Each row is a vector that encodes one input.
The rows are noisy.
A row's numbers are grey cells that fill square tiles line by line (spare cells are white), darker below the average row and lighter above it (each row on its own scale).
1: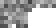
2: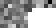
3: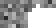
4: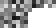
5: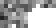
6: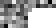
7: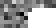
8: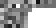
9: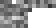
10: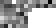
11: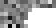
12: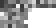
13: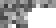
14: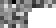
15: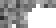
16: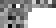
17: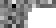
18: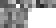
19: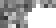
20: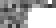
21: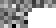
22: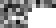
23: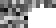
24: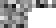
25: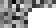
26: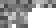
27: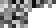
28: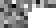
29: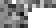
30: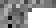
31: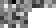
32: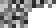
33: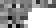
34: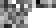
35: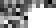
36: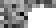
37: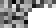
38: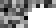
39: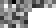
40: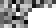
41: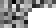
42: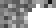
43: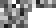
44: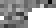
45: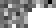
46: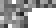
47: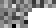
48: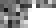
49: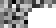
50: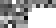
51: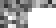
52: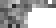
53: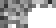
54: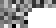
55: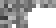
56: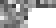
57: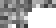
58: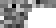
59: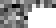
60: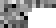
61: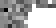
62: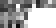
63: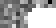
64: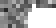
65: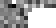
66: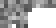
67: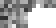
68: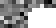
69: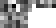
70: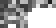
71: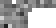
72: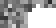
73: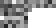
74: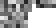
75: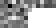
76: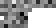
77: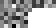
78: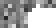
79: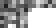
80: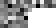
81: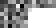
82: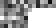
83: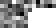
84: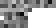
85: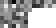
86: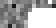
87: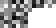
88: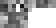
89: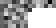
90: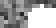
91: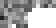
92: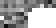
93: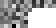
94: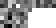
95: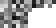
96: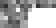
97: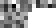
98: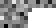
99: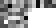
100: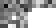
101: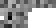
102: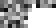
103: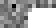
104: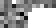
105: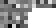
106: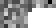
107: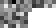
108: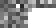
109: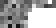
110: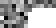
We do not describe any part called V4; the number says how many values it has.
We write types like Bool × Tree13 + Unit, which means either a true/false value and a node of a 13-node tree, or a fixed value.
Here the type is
(Bool × Bool × Bool + Unit) × Line7 + V4.
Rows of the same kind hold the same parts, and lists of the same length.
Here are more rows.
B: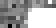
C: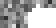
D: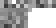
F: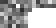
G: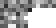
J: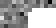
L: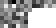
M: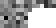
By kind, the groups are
B, D, F, J, M
C, G
L

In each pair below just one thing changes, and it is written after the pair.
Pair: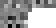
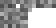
the place on the 7-point line
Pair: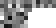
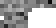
one of the three true/false values
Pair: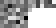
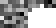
the place on the 7-point line
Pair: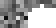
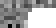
one of the three true/false values
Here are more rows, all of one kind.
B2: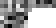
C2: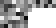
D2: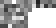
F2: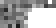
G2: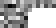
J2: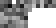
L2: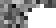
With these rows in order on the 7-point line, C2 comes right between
D2 and J2.
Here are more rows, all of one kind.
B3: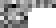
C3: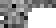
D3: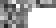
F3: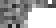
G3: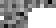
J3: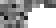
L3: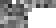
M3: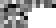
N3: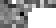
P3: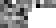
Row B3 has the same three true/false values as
C3 and G3.
